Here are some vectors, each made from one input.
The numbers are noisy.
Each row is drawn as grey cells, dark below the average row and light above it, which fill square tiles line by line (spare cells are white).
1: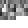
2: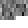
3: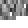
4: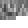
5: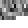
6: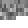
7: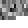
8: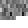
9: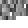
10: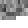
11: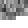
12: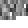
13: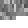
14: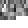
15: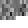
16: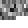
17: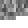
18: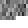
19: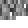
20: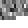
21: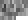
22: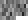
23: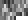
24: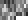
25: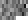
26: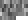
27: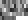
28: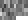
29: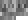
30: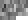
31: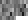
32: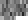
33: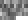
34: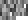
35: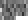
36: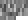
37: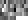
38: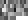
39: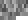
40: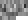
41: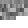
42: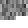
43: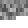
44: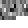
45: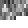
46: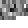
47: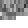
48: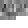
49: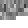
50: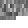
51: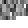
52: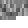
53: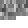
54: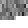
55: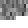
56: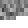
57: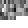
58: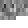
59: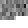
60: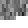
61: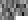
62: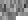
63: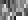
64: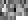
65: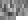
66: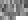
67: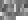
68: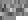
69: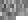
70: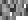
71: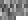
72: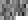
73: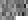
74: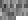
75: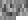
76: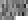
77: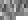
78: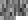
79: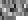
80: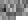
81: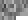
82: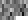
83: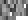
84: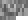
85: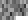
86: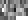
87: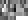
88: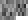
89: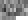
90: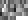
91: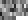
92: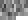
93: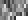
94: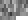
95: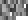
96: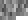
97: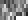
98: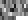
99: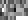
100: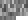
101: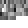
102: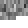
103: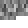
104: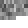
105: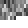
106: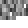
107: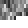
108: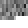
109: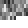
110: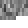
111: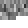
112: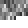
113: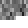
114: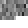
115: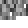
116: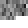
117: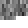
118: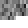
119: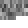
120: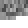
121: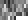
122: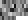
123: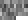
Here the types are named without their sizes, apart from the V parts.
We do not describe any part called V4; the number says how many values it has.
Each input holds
either a label and a true/false value, or a value of V4.
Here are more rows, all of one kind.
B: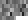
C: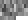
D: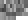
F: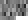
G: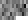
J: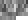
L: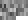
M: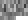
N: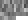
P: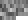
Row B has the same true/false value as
F and G.
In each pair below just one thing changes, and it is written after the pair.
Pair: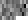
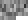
the true/false value
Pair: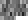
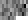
the label
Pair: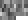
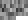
the label
